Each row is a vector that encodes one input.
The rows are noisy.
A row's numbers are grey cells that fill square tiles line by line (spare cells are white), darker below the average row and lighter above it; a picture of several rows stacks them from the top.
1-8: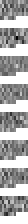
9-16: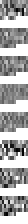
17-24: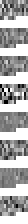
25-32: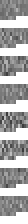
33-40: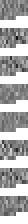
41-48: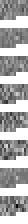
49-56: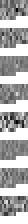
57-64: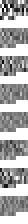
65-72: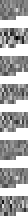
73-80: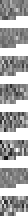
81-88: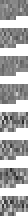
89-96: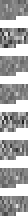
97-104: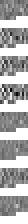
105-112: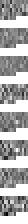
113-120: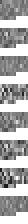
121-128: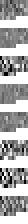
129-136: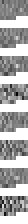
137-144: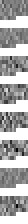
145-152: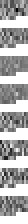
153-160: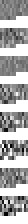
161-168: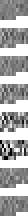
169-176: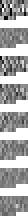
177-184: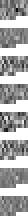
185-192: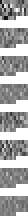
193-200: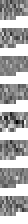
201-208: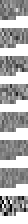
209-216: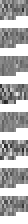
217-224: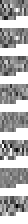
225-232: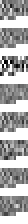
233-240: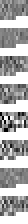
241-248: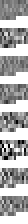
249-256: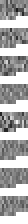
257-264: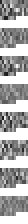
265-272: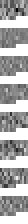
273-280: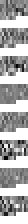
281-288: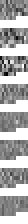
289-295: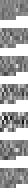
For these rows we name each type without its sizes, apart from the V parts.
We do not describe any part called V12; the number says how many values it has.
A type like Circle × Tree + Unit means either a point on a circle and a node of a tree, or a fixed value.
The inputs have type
Bool × V12 + Label.
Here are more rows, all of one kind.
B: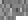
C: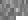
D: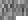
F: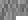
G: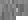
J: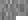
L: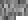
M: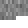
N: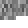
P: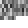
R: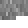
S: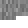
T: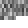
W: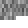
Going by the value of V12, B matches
L, P and S.
